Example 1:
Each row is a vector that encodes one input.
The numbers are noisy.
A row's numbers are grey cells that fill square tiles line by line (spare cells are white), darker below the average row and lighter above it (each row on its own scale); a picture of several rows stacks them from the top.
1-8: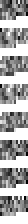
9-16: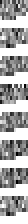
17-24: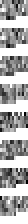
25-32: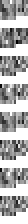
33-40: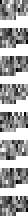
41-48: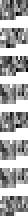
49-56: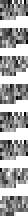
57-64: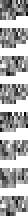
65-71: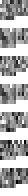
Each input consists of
a point on an 8-point line.
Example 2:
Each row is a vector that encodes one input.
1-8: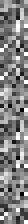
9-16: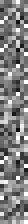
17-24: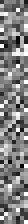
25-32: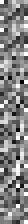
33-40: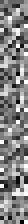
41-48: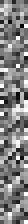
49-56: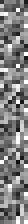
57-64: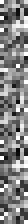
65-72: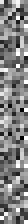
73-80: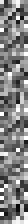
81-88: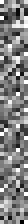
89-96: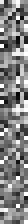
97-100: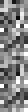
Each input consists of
a point on an 11-point line.
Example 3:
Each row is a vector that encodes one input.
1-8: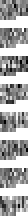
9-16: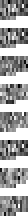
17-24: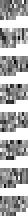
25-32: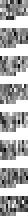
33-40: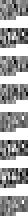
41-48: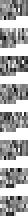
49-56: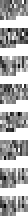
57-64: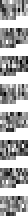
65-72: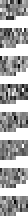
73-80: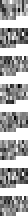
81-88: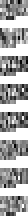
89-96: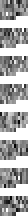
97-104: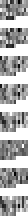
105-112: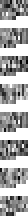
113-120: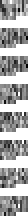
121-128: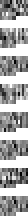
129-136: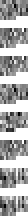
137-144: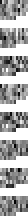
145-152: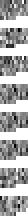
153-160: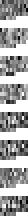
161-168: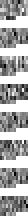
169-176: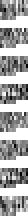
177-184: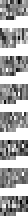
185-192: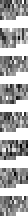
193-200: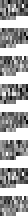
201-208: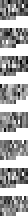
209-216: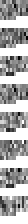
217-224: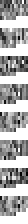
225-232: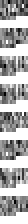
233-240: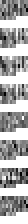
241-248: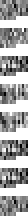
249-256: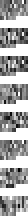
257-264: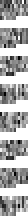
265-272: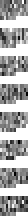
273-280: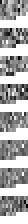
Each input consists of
a point on an 18-point line.
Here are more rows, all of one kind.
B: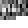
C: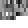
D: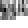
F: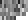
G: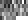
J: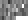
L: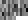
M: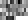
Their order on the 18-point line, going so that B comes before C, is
L, B, J, D, F, M, C, G.
